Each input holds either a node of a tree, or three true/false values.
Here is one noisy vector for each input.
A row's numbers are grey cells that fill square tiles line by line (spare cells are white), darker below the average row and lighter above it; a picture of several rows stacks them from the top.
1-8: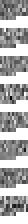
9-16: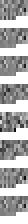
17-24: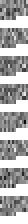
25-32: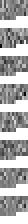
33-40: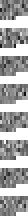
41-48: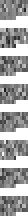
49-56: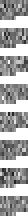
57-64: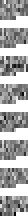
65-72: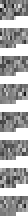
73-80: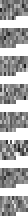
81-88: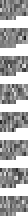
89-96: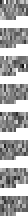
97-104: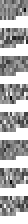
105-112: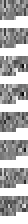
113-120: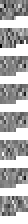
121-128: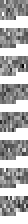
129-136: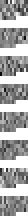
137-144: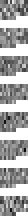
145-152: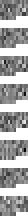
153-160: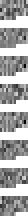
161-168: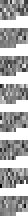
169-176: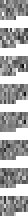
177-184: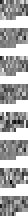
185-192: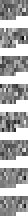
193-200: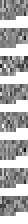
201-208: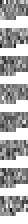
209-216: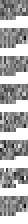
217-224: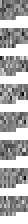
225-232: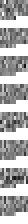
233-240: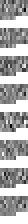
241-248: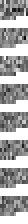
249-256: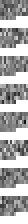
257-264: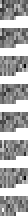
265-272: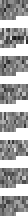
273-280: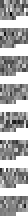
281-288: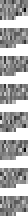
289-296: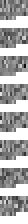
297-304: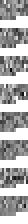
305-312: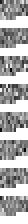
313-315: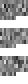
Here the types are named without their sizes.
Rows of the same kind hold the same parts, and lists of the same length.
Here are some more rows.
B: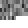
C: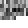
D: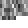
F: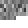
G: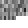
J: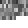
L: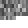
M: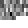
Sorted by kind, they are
B, F, G, L
C, D, J, M

